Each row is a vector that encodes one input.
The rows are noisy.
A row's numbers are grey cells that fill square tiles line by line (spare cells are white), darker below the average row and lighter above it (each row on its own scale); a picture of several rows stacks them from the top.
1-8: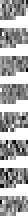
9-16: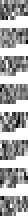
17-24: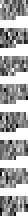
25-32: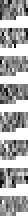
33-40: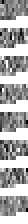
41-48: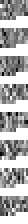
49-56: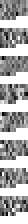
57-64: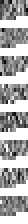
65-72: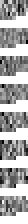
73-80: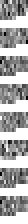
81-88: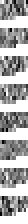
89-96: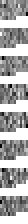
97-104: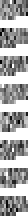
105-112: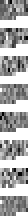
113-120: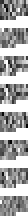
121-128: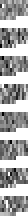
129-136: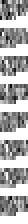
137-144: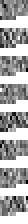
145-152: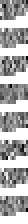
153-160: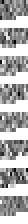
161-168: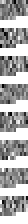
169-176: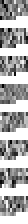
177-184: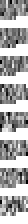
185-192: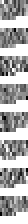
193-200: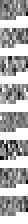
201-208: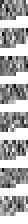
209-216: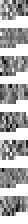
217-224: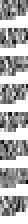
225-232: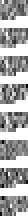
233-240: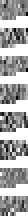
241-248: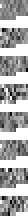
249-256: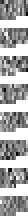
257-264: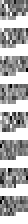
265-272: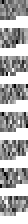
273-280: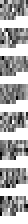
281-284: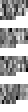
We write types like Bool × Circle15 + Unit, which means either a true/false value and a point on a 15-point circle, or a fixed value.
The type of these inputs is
Bool × Line5 + Label11.
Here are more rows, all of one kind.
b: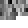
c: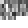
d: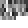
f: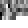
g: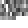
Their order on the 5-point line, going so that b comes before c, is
f, g, b, d, c.
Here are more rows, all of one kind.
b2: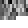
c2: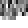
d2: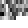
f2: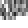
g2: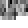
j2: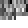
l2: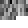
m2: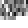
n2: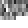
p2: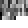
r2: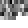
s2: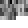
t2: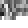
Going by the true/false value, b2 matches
c2, j2 and n2.
